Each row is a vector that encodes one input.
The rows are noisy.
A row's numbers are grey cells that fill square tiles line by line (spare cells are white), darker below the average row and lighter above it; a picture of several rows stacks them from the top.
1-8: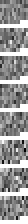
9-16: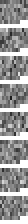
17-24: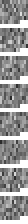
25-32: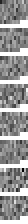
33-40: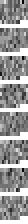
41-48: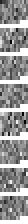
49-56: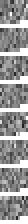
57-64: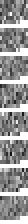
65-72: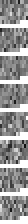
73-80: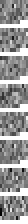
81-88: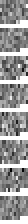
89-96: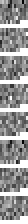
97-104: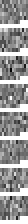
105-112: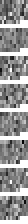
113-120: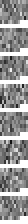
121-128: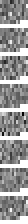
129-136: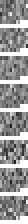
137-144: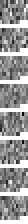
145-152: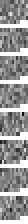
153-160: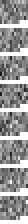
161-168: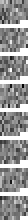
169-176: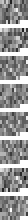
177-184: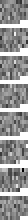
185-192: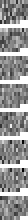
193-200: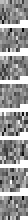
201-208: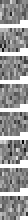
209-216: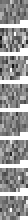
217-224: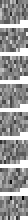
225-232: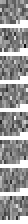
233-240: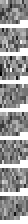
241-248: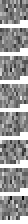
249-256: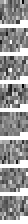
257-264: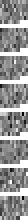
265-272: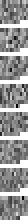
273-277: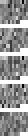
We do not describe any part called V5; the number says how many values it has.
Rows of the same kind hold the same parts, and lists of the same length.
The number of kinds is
5.
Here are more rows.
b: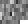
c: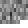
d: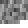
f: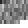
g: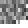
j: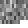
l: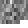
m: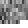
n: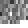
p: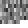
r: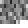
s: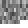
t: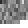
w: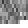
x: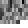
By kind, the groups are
b, c, d, f, t
g, n, r
j, l
m, x
p, s, w

